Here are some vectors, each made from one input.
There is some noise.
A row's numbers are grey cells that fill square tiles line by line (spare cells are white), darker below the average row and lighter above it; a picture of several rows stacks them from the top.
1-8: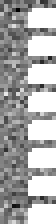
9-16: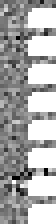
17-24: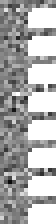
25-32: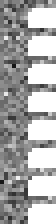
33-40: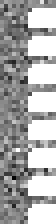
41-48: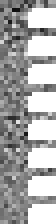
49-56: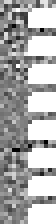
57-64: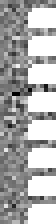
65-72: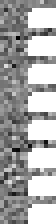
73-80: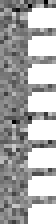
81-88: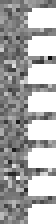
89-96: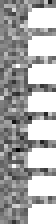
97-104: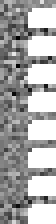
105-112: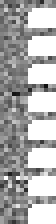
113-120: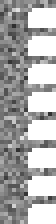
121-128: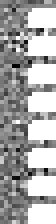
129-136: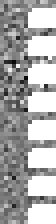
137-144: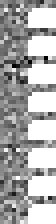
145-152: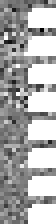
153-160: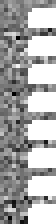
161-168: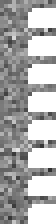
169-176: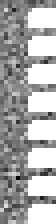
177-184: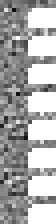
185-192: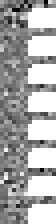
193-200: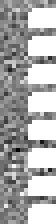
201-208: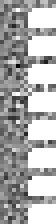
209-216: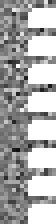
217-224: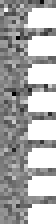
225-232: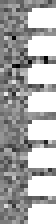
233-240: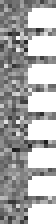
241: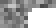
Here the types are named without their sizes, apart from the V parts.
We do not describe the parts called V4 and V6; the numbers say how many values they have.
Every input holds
either a point on each of two lines and a true/false value, or a node of a tree, a value of V4 and a value of V6.
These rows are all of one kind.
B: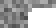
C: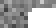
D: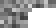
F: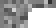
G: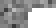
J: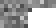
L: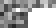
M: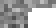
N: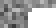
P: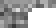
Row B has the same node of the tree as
C, D and L.
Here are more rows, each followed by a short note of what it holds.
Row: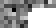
a point on each of two lines and a true/false value
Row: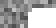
a node of a tree, a value of V4 and a value of V6
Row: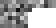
a node of a tree, a value of V4 and a value of V6
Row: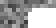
a point on each of two lines and a true/false value
